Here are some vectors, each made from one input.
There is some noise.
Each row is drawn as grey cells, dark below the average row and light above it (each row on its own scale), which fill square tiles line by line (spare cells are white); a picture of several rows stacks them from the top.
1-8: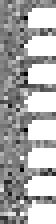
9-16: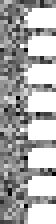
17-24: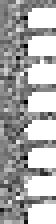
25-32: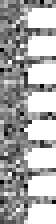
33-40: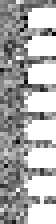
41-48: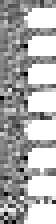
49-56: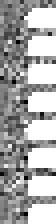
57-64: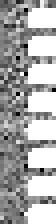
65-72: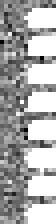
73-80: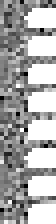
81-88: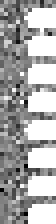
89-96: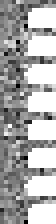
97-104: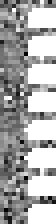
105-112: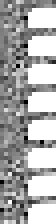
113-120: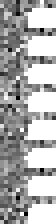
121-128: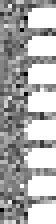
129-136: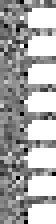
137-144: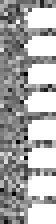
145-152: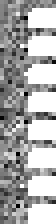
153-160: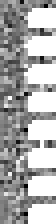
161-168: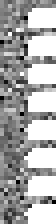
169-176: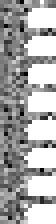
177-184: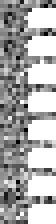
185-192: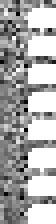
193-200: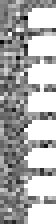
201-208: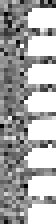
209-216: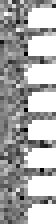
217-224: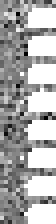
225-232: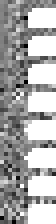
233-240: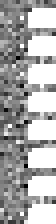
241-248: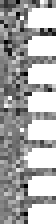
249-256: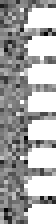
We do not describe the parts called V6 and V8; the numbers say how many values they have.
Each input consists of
either a point on each of two 7-point lines, or a node of a 9-node tree, a true/false value and a value of V6, or two values of V8.
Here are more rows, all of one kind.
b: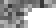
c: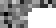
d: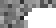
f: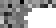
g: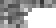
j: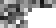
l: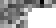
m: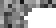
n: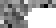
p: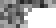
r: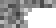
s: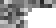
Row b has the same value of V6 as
f, m and s.
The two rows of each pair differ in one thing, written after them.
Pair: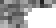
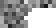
the true/false value
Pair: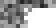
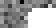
the true/false value
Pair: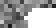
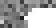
the node of the tree
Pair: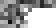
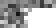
the value of V6
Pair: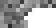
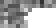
the true/false value
